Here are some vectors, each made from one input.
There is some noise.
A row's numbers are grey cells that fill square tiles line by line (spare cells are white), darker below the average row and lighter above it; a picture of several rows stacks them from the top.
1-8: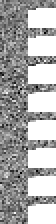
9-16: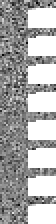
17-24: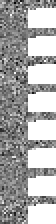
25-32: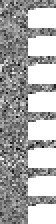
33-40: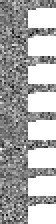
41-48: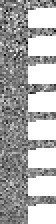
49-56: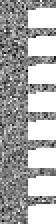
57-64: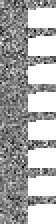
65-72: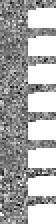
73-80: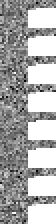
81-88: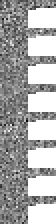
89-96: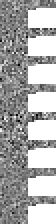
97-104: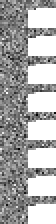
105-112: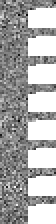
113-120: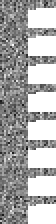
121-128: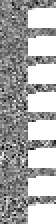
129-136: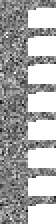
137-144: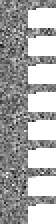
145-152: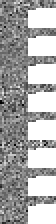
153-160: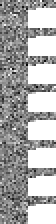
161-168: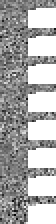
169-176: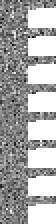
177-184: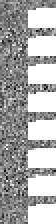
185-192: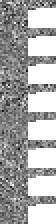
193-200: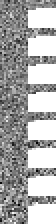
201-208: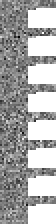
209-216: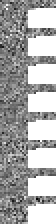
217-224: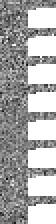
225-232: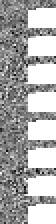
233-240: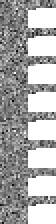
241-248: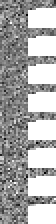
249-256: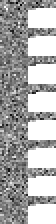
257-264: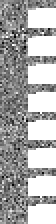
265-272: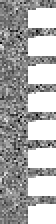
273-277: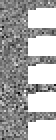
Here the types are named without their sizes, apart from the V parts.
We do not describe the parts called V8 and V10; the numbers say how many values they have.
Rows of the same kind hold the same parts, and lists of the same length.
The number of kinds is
3.
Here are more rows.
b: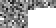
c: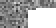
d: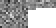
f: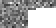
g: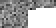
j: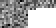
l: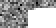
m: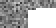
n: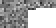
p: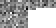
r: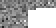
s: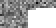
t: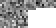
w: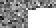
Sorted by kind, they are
b, l, s, t
c, f, m, n, w
d, g, j, p, r

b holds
a value of V10.
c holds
a true/false value and a value of V8.
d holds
a node of a tree.
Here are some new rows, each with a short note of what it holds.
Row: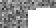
a true/false value and a value of V8
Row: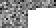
a node of a tree
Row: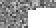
a true/false value and a value of V8
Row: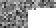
a true/false value and a value of V8
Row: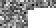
a value of V10
